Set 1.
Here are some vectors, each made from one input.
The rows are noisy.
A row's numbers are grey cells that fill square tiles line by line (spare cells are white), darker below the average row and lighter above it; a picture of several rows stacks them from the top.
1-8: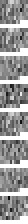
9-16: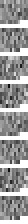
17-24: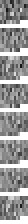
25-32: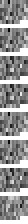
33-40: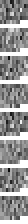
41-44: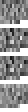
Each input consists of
a point on a 5-point line.
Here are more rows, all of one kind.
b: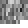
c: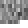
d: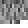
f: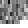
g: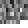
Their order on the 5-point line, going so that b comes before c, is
f, b, c, d, g.
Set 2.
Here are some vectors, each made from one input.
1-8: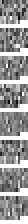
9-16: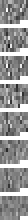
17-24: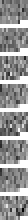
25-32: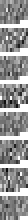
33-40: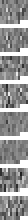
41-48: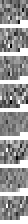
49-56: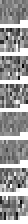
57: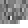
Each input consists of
a node of an 11-node tree.
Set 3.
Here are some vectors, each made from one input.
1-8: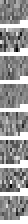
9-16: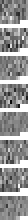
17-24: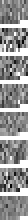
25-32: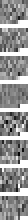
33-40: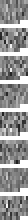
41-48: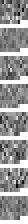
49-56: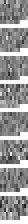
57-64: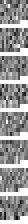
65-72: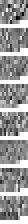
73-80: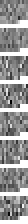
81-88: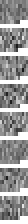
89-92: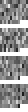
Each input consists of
a node of a 17-node tree.
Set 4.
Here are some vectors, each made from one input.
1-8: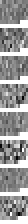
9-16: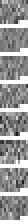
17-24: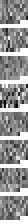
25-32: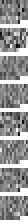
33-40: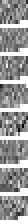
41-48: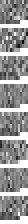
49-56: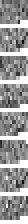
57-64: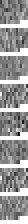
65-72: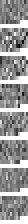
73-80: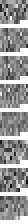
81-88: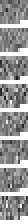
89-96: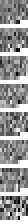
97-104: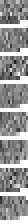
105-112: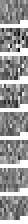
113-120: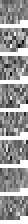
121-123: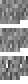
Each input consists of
a node of a 19-node tree.
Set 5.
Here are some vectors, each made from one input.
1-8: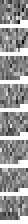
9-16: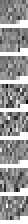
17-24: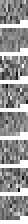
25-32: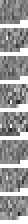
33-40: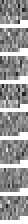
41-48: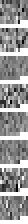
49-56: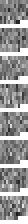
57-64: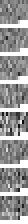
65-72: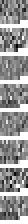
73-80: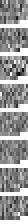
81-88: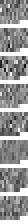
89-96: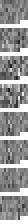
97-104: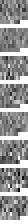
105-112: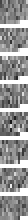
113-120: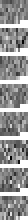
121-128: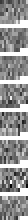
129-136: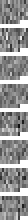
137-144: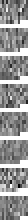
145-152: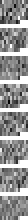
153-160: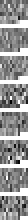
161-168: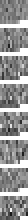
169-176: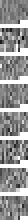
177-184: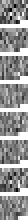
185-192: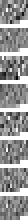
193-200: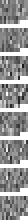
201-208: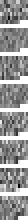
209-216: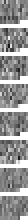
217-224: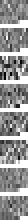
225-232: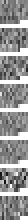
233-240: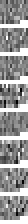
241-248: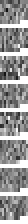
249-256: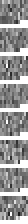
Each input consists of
a node of a 19-node tree.
